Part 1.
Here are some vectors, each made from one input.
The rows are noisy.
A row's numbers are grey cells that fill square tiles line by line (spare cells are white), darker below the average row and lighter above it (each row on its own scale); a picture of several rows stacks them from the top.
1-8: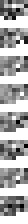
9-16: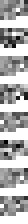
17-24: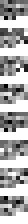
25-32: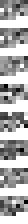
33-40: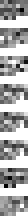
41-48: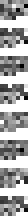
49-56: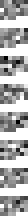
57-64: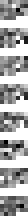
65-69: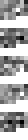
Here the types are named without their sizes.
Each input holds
either a point on a line, or three true/false values.
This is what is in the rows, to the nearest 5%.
About 30% of them hold a point on a line. The rest hold three true/false values.
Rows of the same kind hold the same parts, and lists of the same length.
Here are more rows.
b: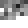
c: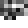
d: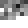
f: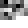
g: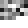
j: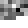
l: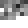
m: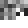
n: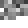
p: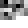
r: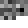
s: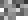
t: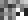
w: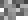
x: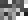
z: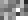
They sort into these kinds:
b, d, f, l, m, n, p, s, t, w, x, z
c, g, j, r

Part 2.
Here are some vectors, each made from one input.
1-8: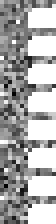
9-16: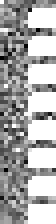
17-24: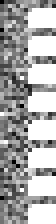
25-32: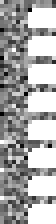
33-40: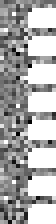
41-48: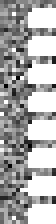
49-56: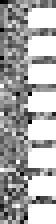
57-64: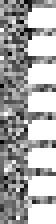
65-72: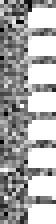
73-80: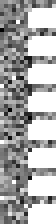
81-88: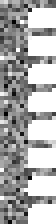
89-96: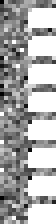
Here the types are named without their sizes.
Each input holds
either a fixed value, or a node of a tree and a true/false value.
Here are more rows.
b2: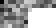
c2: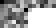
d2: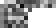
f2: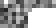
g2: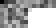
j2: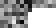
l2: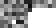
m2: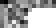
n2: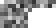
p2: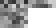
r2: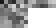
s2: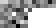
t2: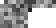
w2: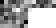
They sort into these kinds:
b2, c2, d2, f2, g2, j2, l2, m2, n2, s2, t2, w2
p2, r2

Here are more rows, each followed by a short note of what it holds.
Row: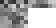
a fixed value
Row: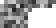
a node of a tree and a true/false value
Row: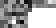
a node of a tree and a true/false value
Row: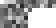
a node of a tree and a true/false value
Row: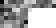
a node of a tree and a true/false value
